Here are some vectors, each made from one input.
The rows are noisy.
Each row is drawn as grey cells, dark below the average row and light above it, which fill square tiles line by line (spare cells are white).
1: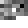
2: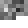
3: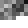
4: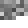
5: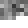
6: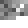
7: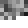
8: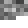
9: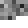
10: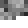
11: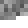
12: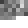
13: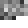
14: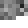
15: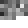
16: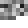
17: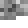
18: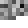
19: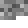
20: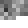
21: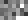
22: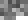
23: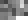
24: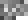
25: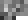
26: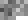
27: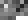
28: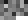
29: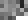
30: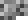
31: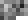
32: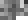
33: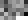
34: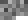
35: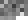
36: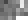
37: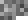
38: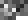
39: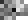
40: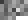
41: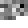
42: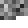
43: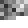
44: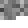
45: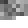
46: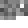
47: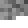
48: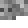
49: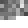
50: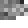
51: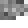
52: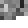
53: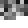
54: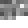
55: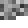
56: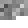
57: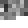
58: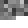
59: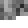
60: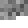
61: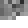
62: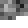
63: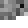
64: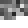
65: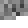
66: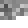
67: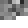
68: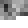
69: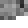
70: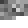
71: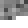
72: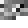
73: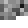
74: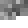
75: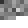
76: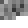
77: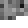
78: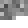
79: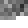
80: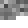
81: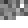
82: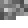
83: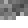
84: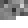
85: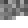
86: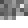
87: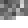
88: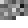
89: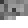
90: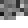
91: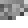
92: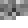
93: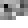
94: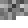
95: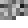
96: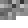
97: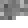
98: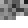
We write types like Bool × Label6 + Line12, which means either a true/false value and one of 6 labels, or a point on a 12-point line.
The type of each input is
(Bool × Bool × Bool + Unit) × Line3 × Line3.
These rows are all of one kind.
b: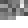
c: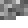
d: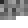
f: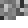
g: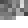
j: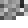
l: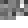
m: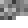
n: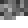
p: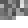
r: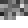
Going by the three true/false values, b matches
g, l, m and p.
